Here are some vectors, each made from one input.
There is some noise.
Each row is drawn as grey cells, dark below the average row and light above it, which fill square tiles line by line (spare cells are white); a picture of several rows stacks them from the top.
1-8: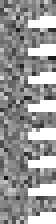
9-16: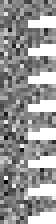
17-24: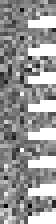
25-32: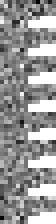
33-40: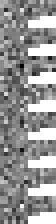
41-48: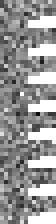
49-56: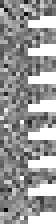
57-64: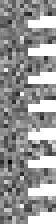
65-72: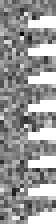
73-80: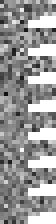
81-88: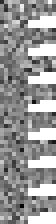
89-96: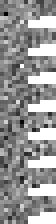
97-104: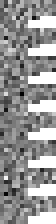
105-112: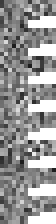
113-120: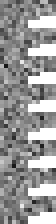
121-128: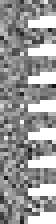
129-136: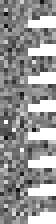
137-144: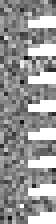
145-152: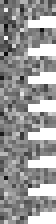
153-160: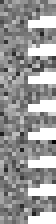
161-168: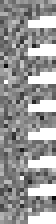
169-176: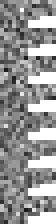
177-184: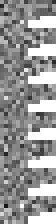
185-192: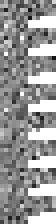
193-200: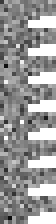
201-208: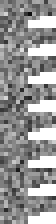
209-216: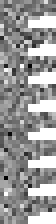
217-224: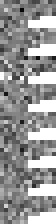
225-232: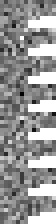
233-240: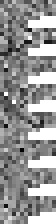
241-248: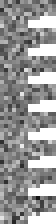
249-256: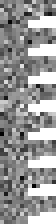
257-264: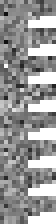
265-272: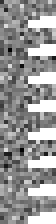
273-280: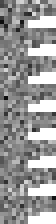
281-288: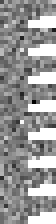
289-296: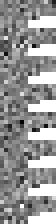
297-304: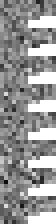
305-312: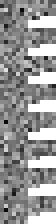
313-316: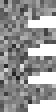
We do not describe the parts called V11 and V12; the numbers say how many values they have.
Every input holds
either a true/false value, a value of V11 and a value of V12, or a list of up to two points on a 6-point circle.
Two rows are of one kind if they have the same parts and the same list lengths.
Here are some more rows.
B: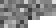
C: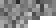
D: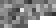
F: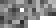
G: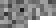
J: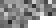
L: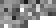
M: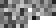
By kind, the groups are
B
C, G, M
D, F, L
J

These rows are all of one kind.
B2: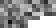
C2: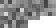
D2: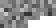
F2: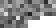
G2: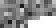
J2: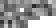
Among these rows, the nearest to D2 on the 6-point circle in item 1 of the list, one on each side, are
F2 and G2.
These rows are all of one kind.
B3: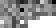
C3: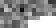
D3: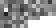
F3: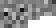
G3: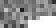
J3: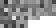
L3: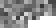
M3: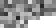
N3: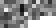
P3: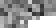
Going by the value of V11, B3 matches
G3, M3 and P3.
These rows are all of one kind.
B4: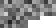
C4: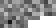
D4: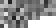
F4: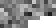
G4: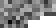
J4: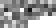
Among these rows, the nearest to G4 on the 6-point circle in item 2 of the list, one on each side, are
B4 and C4.
